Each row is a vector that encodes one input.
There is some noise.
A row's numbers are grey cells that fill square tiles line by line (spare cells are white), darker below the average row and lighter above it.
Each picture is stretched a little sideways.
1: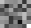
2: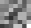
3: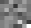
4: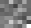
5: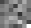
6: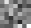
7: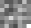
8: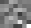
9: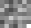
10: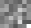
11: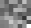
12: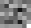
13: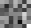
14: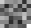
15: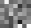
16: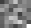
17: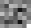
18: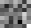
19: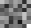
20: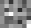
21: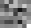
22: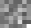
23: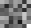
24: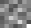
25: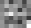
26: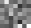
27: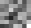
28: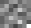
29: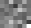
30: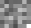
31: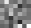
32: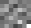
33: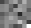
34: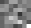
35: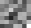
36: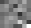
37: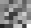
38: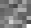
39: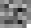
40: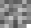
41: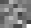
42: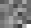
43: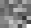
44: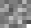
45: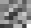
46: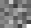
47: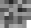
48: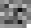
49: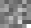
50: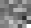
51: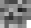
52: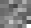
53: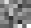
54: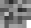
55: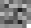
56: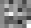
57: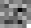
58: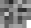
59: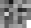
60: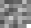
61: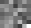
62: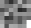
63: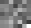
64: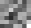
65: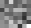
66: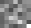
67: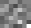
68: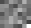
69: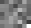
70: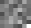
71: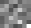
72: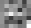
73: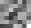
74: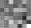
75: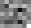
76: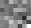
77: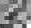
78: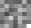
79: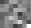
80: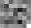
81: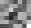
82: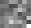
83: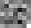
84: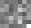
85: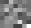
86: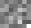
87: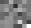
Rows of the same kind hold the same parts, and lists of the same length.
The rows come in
2 kinds.
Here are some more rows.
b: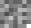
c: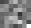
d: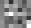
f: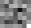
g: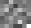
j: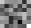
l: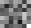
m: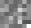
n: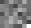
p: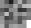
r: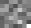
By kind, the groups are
b, c, g, m, n, r
d, f, j, l, p

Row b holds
a point on an 8-point line.
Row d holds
one of 6 labels.
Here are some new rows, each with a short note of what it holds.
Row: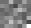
a point on an 8-point line
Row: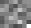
a point on an 8-point line
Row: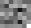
one of 6 labels
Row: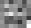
one of 6 labels
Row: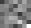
a point on an 8-point line
